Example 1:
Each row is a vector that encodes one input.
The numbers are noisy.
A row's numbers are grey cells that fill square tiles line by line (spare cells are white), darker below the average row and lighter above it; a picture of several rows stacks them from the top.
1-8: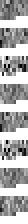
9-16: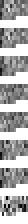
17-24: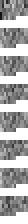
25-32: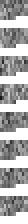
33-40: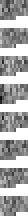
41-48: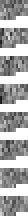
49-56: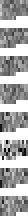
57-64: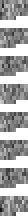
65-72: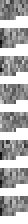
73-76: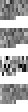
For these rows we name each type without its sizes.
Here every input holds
either a point on a circle and a true/false value, or a fixed value.
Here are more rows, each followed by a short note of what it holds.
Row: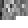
a point on a circle and a true/false value
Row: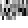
a fixed value
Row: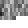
a point on a circle and a true/false value
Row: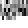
a fixed value
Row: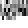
a fixed value
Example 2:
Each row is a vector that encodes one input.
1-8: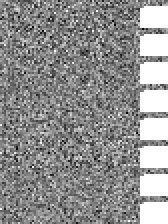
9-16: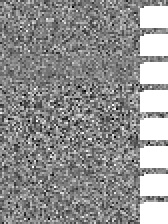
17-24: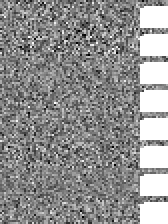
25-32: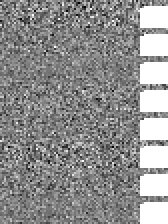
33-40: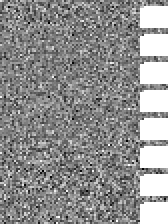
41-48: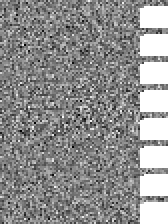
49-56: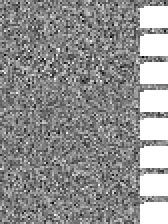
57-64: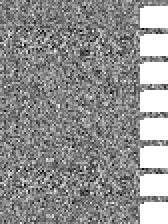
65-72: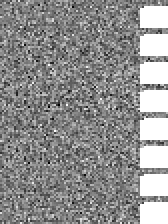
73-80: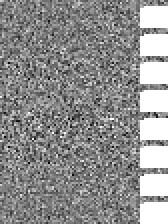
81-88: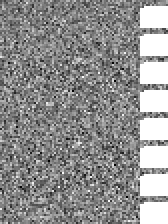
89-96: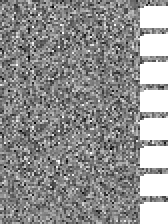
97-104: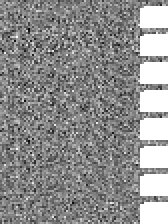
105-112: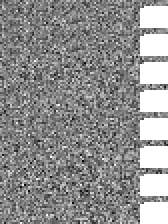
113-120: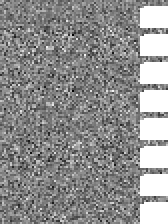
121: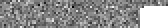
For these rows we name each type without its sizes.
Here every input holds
either a point on a line, or a node of a tree.
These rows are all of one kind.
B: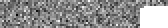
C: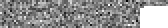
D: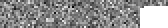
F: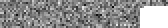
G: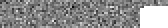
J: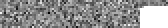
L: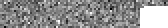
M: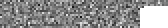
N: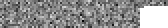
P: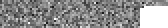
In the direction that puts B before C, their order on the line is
D, M, G, P, L, N, B, F, J, C.
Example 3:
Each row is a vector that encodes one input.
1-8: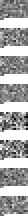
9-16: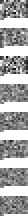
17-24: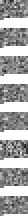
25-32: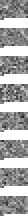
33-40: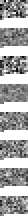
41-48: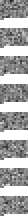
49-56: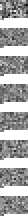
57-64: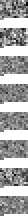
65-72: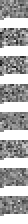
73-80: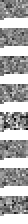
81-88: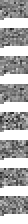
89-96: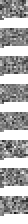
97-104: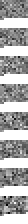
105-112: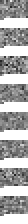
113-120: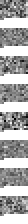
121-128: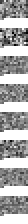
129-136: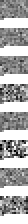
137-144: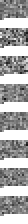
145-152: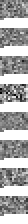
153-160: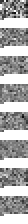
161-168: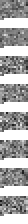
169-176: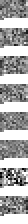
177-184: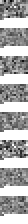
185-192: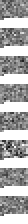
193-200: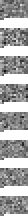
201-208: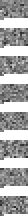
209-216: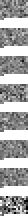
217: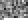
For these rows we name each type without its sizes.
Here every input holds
a point on a circle and three true/false values.
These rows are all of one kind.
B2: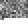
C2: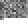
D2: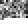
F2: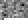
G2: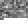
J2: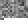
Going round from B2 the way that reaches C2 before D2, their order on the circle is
B2, G2, C2, F2, J2, D2.
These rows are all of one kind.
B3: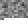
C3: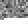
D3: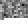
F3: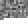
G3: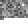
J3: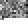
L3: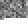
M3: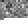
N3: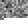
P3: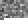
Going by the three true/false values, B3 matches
F3, M3 and N3.
